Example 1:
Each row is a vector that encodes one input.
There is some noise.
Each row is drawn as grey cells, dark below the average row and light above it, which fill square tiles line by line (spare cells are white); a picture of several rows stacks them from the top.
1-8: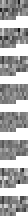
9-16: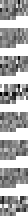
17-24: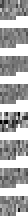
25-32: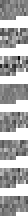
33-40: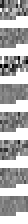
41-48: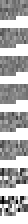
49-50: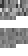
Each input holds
a node of a 7-node tree and a true/false value.
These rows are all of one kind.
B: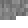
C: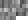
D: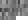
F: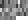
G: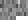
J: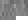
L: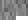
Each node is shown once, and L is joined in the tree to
J.
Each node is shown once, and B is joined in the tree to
C and D.
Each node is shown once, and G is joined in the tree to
D and F.
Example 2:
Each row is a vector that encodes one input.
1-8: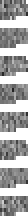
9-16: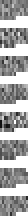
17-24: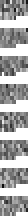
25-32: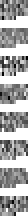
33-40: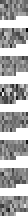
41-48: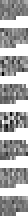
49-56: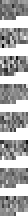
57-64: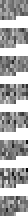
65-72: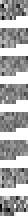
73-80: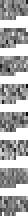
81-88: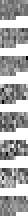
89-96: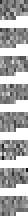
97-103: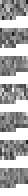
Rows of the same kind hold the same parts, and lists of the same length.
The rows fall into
3 kinds.
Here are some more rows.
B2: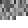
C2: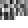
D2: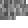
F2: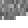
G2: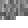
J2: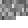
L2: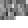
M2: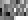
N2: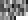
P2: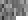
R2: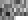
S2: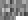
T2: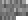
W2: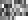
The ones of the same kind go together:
B2, G2, S2, T2
C2, D2, F2, J2, L2, N2, P2
M2, R2, W2

